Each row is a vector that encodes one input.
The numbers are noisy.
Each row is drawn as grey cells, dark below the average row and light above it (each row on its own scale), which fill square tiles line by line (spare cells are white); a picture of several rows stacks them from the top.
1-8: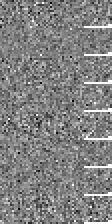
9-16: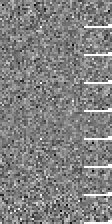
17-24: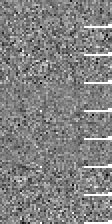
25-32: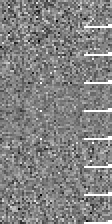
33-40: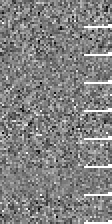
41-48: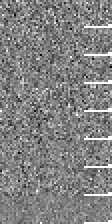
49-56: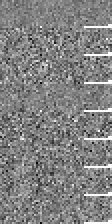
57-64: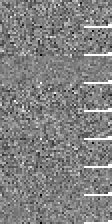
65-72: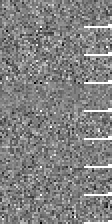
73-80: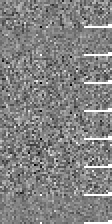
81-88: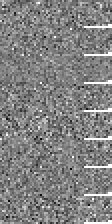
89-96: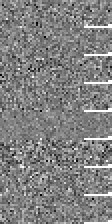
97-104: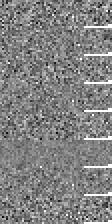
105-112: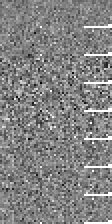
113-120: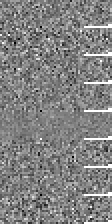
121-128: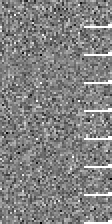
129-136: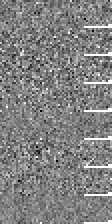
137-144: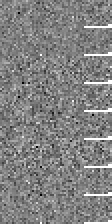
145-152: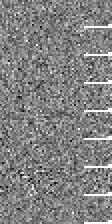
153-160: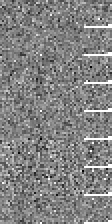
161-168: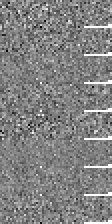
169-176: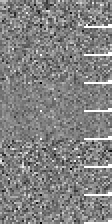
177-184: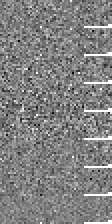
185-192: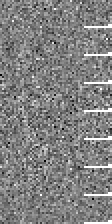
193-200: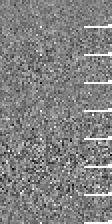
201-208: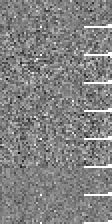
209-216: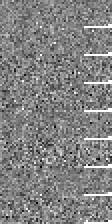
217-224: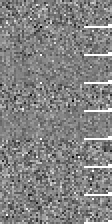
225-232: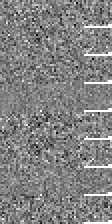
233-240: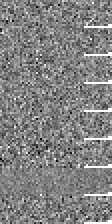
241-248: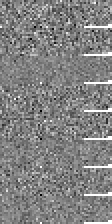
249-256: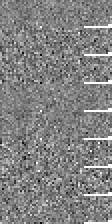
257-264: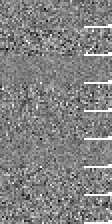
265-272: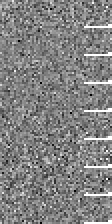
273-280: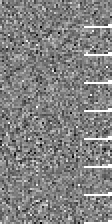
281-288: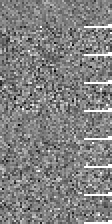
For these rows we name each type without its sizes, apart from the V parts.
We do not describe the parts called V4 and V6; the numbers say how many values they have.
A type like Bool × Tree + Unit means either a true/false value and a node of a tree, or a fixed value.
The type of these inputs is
Bool × Bool × Bool × (Label + Tree) + V4 × V6.
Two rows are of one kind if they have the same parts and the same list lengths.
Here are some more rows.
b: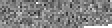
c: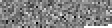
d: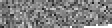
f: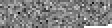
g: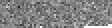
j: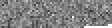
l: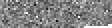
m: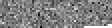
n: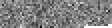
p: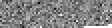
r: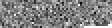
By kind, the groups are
b, c, d, l, m, n
f, g, j, p
r

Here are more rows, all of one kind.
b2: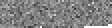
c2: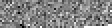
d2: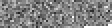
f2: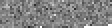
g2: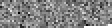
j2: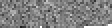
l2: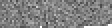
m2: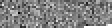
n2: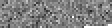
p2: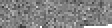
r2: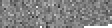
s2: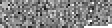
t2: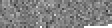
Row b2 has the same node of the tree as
f2, j2 and l2.
